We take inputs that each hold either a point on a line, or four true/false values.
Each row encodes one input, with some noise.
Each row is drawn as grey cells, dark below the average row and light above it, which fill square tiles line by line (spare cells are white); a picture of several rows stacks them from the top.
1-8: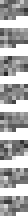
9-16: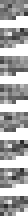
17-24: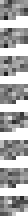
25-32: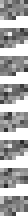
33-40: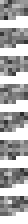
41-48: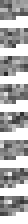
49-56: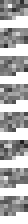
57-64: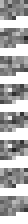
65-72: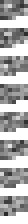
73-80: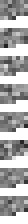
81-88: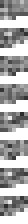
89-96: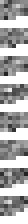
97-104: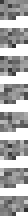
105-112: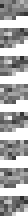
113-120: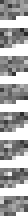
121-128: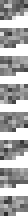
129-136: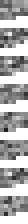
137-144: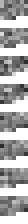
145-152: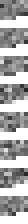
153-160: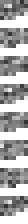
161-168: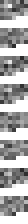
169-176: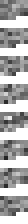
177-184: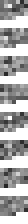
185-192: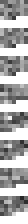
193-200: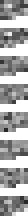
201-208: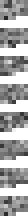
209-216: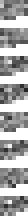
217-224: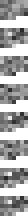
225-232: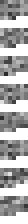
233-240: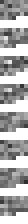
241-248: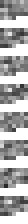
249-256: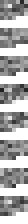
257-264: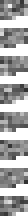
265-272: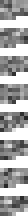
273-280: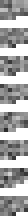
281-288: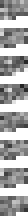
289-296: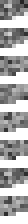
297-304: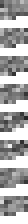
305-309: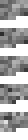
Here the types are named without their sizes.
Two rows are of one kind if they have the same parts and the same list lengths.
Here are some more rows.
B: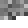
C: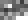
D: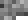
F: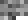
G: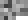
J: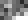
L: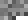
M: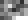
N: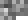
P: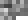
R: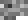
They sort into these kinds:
B, D, F, G, L, N, P, R
C, J, M

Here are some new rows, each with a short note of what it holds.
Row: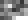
a point on a line
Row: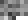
four true/false values
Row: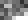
a point on a line
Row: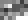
a point on a line
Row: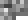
four true/false values
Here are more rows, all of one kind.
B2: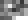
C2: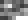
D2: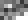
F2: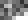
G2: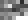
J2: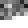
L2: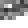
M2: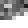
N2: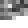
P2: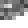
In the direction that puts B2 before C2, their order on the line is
J2, F2, M2, P2, D2, L2, G2, N2, B2, C2.
